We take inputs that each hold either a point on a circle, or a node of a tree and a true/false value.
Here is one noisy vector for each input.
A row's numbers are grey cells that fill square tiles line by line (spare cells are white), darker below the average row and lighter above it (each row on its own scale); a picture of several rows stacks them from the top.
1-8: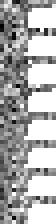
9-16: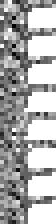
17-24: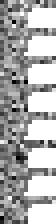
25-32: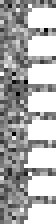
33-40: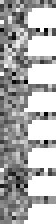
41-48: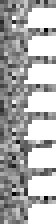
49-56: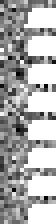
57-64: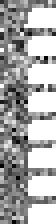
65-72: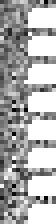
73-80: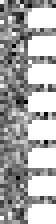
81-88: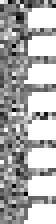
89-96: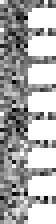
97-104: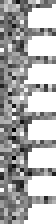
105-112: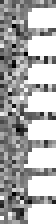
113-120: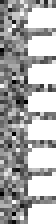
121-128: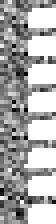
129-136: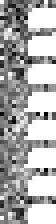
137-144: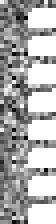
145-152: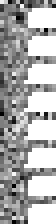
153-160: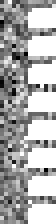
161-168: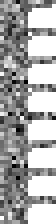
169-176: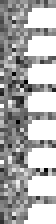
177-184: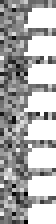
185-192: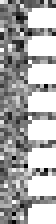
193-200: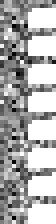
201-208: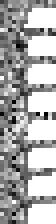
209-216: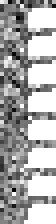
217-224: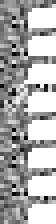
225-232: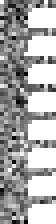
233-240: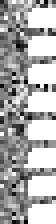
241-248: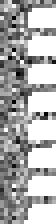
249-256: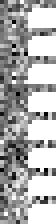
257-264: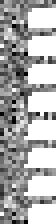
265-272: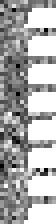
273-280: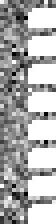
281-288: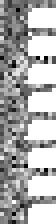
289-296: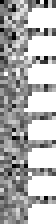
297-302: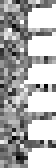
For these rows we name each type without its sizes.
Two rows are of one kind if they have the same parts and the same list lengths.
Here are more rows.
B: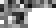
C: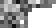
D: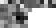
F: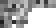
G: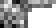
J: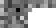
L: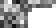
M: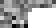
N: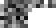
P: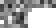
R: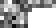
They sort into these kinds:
B, D, J, N, P
C, F, G, L, M, R

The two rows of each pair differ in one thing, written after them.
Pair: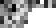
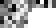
the node of the tree
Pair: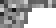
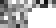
the node of the tree
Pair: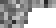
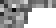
the node of the tree
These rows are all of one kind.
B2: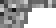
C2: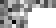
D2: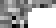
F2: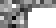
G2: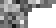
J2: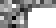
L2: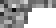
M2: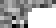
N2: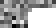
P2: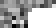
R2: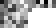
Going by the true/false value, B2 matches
C2, L2 and R2.
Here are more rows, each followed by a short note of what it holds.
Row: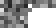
a point on a circle
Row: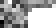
a node of a tree and a true/false value
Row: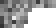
a node of a tree and a true/false value
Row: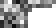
a node of a tree and a true/false value
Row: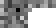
a point on a circle
